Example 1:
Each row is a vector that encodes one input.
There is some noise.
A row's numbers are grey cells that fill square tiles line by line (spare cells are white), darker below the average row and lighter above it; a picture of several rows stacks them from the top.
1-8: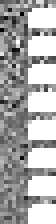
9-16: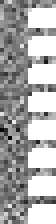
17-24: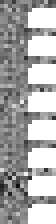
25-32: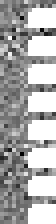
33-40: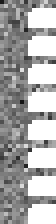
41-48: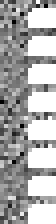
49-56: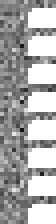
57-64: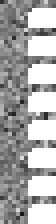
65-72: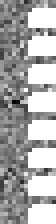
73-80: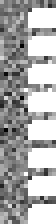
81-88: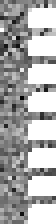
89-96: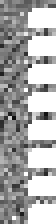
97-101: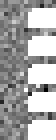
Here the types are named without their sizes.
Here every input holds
either a point on a circle, or a label and a point on a line.
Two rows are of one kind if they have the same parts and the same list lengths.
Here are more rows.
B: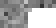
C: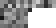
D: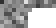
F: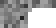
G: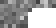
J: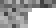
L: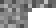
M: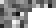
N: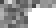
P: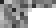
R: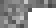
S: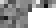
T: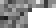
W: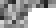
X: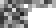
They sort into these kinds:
B, D, F, G, J, L, M, N, P, R
C, S, T, W, X

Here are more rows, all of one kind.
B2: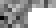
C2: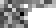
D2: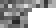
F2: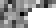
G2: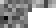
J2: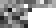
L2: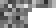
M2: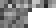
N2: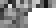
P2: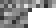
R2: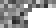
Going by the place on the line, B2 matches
F2, G2 and M2.
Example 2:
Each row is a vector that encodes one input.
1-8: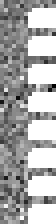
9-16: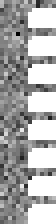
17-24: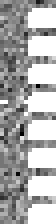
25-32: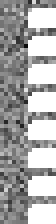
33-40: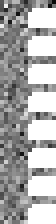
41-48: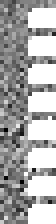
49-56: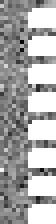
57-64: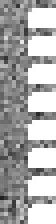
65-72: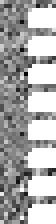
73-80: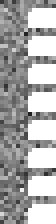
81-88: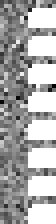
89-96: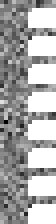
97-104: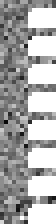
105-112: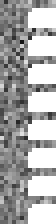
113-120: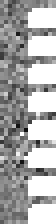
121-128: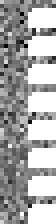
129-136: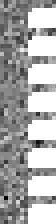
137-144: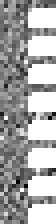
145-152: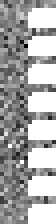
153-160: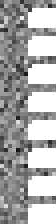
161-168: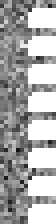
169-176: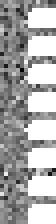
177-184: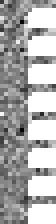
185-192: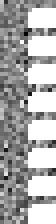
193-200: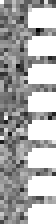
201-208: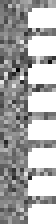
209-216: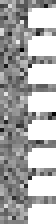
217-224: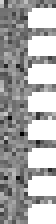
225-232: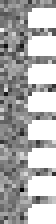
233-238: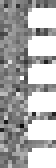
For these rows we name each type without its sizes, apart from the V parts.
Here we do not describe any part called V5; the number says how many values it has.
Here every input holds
either a point on a circle and a label, or a value of V5.
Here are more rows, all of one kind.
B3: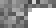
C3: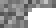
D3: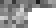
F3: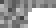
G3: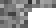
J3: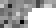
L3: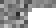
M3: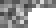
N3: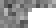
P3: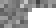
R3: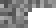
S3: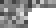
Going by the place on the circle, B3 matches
F3 and M3.
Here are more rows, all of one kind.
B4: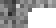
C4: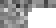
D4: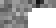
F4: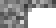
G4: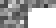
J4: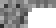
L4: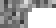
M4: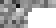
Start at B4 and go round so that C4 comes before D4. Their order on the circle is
B4, L4, G4, C4, M4, F4, J4, D4.
